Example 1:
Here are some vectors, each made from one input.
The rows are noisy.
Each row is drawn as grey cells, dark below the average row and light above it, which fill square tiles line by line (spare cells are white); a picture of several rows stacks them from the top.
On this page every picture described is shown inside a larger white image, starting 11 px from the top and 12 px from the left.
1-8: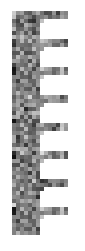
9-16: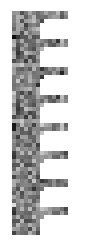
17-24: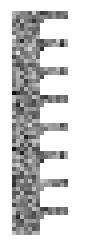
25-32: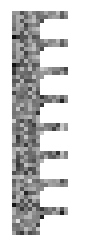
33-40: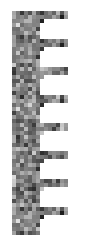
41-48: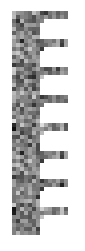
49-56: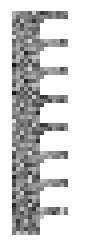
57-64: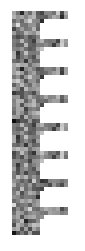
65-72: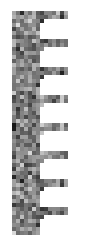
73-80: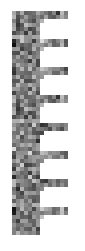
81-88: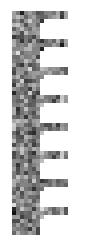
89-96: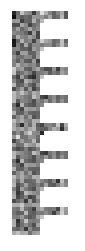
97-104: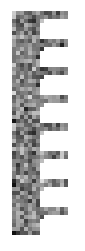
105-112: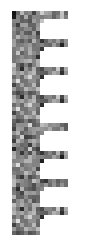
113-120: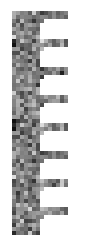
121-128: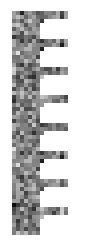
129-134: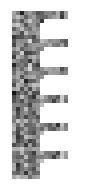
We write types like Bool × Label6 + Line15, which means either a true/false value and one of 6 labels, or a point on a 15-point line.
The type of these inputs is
Circle17.
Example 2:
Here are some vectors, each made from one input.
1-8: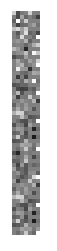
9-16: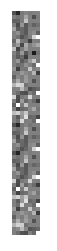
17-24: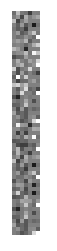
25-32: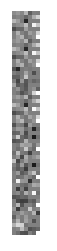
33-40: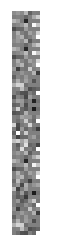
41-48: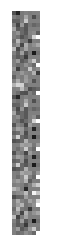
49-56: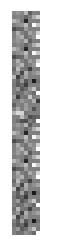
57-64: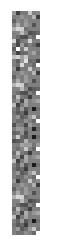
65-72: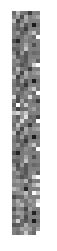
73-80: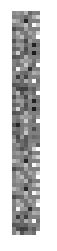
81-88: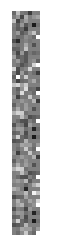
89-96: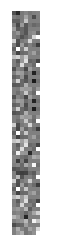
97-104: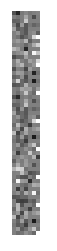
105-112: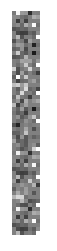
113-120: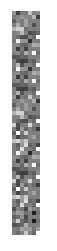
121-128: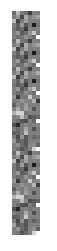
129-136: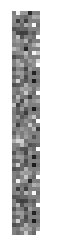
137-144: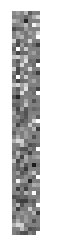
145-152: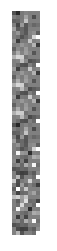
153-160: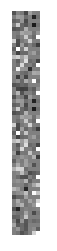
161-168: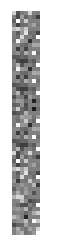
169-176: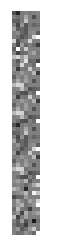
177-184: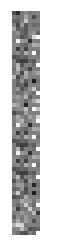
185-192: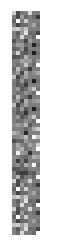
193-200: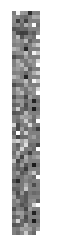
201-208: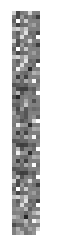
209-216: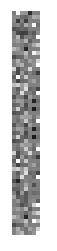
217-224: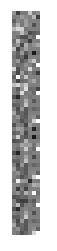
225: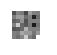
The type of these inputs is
Label7.
